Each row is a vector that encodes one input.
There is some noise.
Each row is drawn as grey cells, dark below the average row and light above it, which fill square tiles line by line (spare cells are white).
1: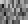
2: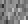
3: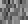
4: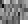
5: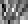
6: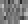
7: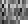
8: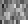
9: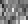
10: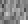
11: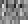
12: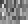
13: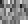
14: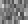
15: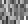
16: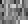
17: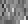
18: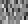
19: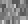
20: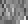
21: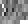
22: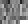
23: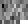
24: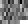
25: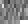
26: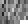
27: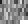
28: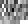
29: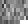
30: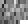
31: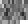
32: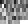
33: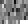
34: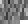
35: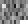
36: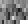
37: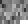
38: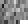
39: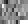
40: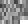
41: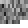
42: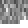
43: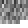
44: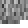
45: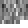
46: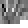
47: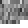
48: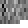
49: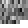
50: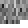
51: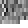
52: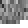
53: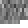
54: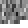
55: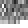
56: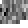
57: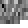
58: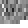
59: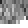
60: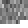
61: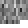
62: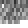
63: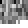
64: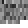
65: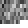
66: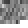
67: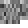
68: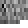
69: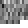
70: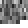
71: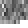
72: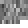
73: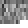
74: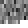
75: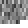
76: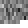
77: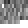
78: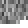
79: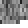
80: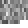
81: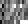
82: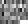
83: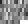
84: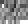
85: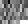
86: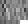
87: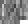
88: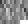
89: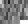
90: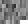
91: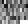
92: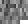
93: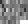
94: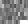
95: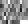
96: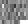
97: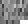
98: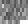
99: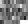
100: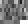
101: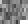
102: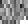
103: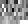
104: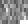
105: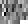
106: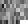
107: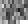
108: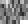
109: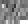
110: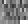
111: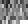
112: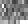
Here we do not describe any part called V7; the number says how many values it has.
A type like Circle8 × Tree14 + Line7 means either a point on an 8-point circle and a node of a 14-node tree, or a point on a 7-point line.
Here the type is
Bool × (Line4 + V7).
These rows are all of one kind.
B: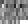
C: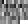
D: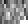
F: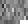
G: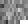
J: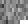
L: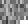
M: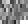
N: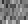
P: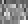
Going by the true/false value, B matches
C and N.
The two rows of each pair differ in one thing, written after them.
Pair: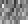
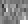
the true/false value
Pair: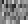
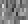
the value of V7
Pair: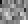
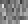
the true/false value
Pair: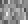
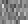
the true/false value
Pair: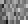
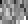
the value of V7
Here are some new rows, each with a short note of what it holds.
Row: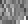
a true/false value and a value of V7
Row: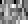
a point on a 4-point line and a true/false value
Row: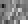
a true/false value and a value of V7
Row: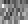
a true/false value and a value of V7
